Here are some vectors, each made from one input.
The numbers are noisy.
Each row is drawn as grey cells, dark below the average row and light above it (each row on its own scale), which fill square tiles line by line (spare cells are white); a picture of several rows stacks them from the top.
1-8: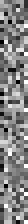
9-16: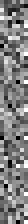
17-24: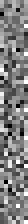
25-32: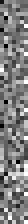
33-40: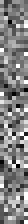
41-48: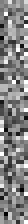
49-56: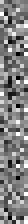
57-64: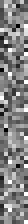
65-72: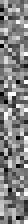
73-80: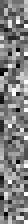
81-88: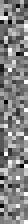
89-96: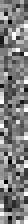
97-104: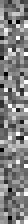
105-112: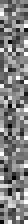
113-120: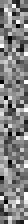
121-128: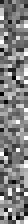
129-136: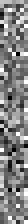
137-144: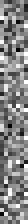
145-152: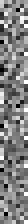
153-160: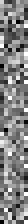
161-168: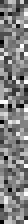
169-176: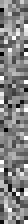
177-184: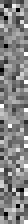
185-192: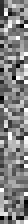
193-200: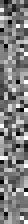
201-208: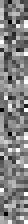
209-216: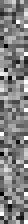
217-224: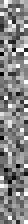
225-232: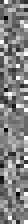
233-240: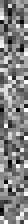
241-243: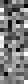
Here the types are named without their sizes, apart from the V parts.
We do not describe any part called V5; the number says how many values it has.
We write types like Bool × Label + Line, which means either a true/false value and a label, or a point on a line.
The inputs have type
List(Bool × V5).
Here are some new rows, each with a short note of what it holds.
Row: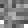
the empty list
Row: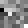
a list of two items
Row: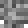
the empty list
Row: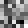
a list of one item
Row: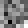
a list of one item
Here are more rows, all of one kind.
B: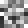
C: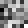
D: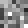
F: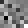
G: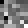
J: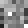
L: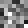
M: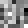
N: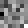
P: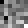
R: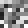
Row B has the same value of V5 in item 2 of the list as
F, J and R.
